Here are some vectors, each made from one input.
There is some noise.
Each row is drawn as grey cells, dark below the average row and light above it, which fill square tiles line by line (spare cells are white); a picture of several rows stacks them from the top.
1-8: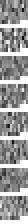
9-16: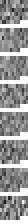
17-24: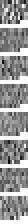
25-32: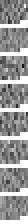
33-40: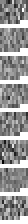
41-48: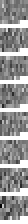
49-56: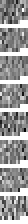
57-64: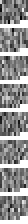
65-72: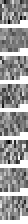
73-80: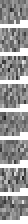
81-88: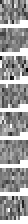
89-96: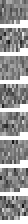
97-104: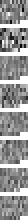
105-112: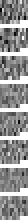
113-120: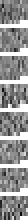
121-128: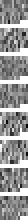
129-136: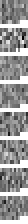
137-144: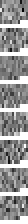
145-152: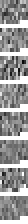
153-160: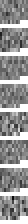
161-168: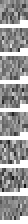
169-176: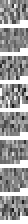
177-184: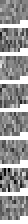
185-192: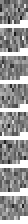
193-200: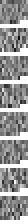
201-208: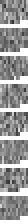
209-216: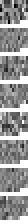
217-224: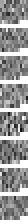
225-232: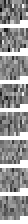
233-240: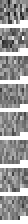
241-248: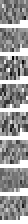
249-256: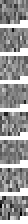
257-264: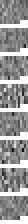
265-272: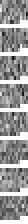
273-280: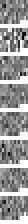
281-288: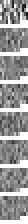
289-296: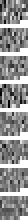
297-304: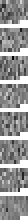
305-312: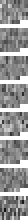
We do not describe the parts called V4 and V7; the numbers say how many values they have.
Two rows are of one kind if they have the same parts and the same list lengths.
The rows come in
3 kinds.
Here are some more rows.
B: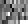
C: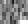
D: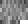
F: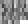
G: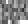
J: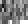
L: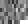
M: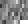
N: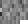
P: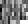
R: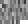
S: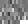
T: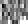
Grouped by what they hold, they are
B, F, G, J, M, P, R, T
C, L
D, N, S

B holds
a point on an 11-point line and a value of V4.
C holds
a value of V7.
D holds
four true/false values and a value of V7.
